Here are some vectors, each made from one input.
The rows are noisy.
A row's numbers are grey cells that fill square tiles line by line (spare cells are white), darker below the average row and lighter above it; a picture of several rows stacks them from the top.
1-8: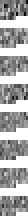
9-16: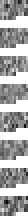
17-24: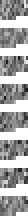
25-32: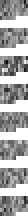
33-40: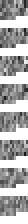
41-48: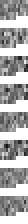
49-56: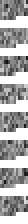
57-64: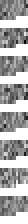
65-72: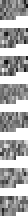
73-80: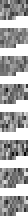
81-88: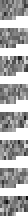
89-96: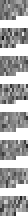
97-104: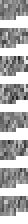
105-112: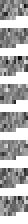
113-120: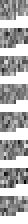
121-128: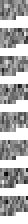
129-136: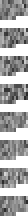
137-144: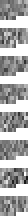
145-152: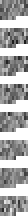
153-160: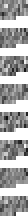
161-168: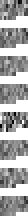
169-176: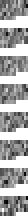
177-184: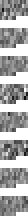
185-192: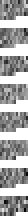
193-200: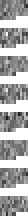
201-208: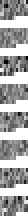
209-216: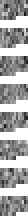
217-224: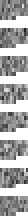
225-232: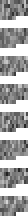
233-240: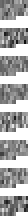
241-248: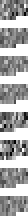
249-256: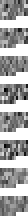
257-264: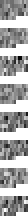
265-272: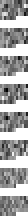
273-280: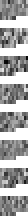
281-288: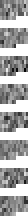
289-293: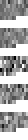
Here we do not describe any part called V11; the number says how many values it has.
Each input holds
a list of up to two items, each a true/false value and a value of V11.
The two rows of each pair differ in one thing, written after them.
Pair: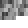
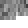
the true/false value in item 1 of the list
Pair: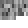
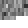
the true/false value in item 1 of the list
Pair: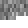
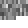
the value of V11 in item 2 of the list
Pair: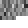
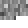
the value of V11 in item 1 of the list
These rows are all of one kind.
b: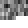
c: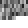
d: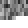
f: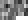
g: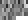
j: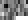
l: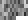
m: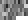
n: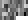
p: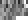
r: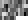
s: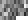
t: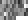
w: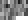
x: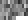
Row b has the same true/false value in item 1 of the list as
d, f, w and x.
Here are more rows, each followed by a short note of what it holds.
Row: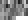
a list of one item
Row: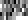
the empty list
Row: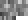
a list of two items
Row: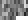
a list of one item
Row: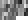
a list of one item
